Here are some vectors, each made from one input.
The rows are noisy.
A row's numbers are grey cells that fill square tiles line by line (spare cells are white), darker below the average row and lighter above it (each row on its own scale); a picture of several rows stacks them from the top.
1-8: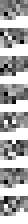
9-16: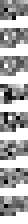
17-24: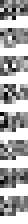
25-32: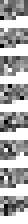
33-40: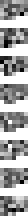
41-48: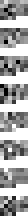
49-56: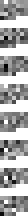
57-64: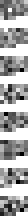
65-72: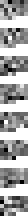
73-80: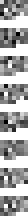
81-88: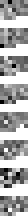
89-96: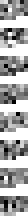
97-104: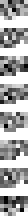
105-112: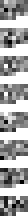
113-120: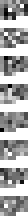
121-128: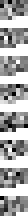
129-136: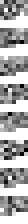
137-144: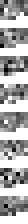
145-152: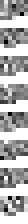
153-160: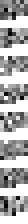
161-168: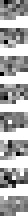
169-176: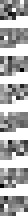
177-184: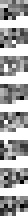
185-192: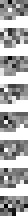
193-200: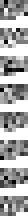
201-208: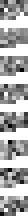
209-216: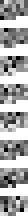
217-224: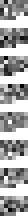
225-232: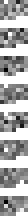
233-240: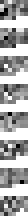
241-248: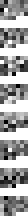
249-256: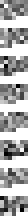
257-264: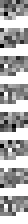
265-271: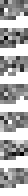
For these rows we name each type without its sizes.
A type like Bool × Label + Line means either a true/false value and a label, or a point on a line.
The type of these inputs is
(Bool × Bool × Bool × Bool + Label) × Tree.
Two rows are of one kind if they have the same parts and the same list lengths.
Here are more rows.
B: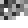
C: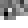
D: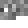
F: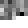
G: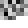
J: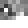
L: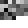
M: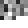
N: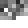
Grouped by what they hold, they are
B, D, J, N
C, F, G, L, M

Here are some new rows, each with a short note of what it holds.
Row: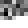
a node of a tree and four true/false values
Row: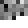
a node of a tree and four true/false values
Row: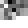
a node of a tree and four true/false values
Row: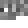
a label and a node of a tree
